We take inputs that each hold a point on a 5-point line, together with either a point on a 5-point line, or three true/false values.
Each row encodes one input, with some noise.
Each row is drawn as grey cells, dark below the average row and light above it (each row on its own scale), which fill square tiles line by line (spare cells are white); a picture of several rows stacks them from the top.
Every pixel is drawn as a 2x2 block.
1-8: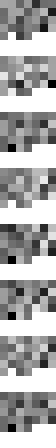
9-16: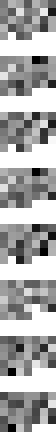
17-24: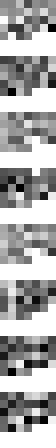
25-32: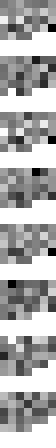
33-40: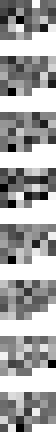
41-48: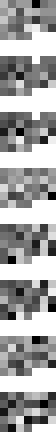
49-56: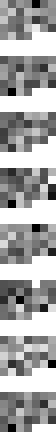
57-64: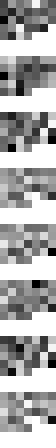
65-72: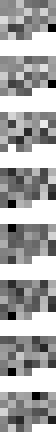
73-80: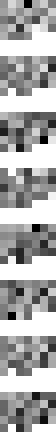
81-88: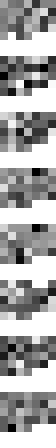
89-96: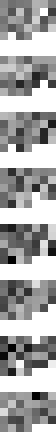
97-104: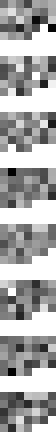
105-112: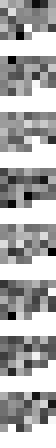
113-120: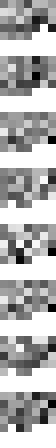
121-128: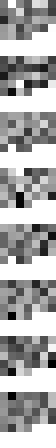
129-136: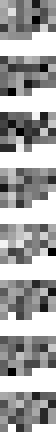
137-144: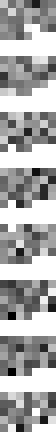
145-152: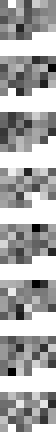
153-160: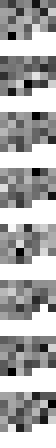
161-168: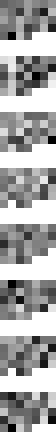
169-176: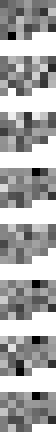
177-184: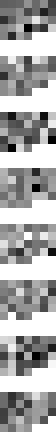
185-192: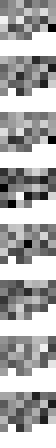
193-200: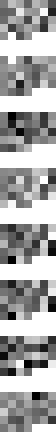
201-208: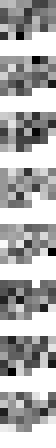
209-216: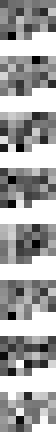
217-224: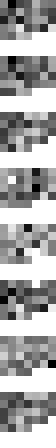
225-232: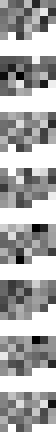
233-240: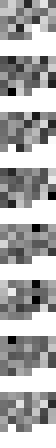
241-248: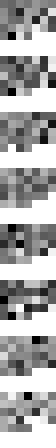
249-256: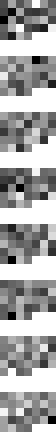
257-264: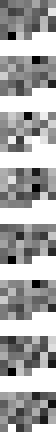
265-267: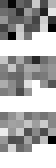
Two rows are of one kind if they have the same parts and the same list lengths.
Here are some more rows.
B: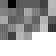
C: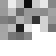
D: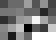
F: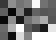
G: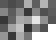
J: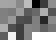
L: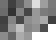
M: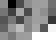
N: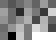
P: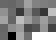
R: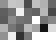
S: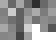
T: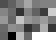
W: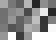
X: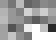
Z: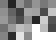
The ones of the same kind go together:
B, D, F, G, L, M, N, P, T, Z
C, J, R, S, W, X

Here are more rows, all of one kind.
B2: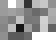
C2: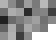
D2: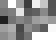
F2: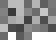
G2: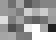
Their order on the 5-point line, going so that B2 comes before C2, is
G2, B2, F2, D2, C2.
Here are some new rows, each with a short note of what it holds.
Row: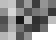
a point on a 5-point line and three true/false values
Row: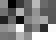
a point on each of two 5-point lines
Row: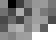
a point on each of two 5-point lines
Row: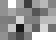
a point on a 5-point line and three true/false values
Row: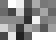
a point on a 5-point line and three true/false values
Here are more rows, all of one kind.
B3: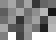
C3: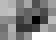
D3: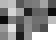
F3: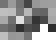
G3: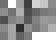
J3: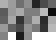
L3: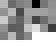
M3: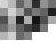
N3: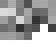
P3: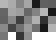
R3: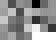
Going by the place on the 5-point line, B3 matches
D3, J3, M3 and P3.
